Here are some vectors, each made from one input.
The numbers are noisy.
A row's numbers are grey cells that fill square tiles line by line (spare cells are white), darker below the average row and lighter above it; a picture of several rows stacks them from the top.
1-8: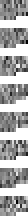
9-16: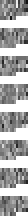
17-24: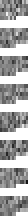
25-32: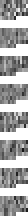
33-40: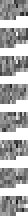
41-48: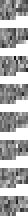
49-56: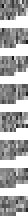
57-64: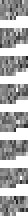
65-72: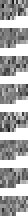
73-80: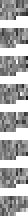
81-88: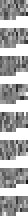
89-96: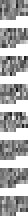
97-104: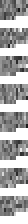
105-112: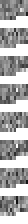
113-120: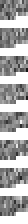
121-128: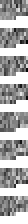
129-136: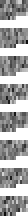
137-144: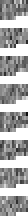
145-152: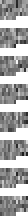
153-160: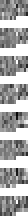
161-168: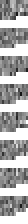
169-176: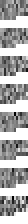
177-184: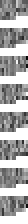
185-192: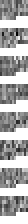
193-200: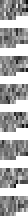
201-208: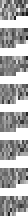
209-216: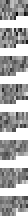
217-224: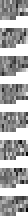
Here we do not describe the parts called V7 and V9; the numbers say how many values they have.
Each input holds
a true/false value and a value of V9, together with either one of 4 labels, or a point on a 4-point line and a value of V7.
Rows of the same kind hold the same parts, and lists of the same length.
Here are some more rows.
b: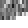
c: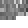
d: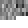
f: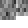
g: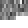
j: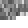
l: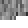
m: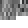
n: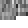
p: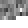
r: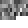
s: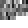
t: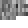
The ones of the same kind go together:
b, c, f, g, j, m, s
d, l, n, p, r, t

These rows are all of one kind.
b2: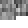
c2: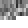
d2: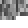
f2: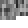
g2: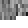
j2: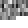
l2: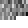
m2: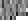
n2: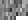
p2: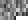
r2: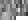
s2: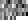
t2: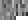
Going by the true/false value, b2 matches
f2, n2 and p2.
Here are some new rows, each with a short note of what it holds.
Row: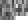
a point on a 4-point line, a true/false value, a value of V7 and a value of V9
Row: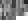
a point on a 4-point line, a true/false value, a value of V7 and a value of V9
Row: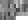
a point on a 4-point line, a true/false value, a value of V7 and a value of V9
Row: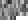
a point on a 4-point line, a true/false value, a value of V7 and a value of V9
